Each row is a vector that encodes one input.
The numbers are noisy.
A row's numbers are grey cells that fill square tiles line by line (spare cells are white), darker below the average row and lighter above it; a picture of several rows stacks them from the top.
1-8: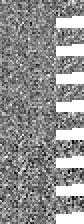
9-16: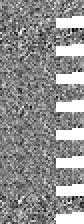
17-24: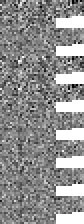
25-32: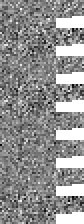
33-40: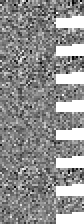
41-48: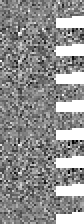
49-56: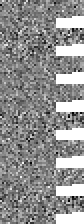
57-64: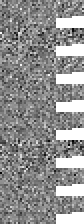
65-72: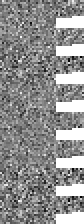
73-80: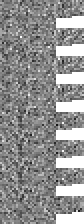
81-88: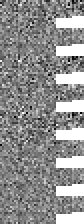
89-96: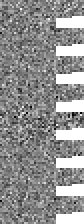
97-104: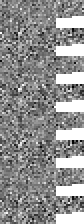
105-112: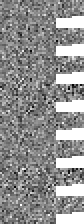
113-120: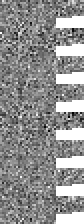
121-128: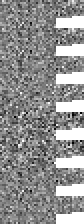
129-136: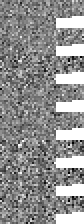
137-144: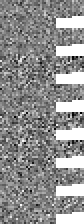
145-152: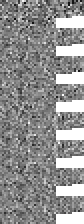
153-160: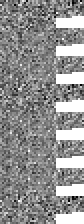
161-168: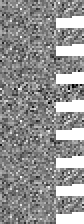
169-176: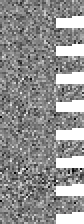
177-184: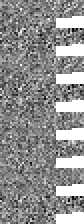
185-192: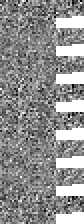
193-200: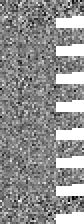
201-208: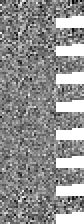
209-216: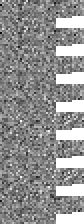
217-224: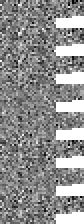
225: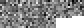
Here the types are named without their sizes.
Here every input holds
either a label, or a point on a line.
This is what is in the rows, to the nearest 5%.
About 30% of them hold a label. The rest hold a point on a line.
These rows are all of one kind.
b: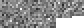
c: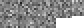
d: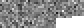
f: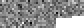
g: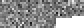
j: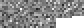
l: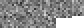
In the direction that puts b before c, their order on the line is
j, b, c, l, d, f, g.
